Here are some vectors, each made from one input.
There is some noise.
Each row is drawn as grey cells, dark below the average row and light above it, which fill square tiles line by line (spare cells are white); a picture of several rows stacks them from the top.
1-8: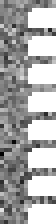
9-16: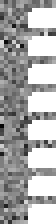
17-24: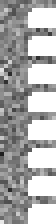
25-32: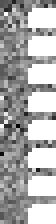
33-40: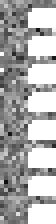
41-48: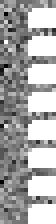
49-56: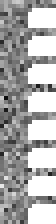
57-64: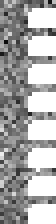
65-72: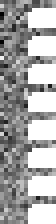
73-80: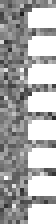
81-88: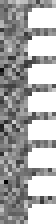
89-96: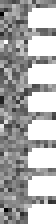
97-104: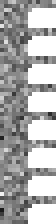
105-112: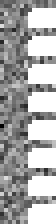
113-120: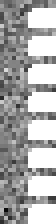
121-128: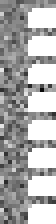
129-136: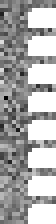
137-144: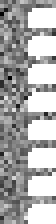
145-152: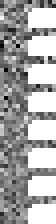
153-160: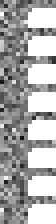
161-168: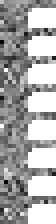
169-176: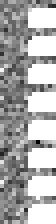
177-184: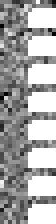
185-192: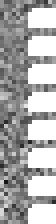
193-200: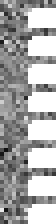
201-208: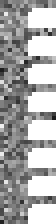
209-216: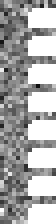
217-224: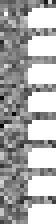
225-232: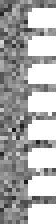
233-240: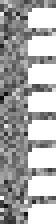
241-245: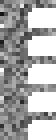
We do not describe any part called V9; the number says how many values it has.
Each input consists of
a point on a 6-point line and a value of V9, together with either a point on a 5-point line, or a list of up to two points on a 7-point line.
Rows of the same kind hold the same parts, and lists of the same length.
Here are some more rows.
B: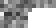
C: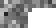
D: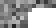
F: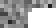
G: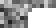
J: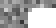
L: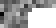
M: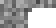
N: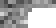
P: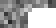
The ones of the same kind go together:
B, D, N
C
F, G, L, P
J, M

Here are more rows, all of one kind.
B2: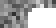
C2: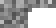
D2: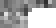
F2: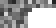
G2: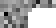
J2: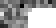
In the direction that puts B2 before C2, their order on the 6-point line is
J2, G2, B2, C2, D2, F2.
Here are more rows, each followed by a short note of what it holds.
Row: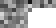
a point on a 5-point line, a point on a 6-point line and a value of V9
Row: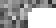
a point on a 5-point line, a point on a 6-point line and a value of V9
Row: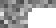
a point on a 6-point line and a value of V9, together with a list of two items
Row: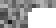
a point on a 5-point line, a point on a 6-point line and a value of V9
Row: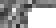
a point on a 6-point line and a value of V9, together with a list of two items
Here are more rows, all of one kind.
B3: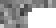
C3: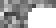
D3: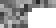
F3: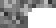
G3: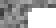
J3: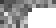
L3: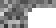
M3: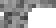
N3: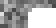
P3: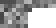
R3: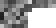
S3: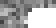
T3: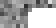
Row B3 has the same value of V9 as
D3, L3 and R3.
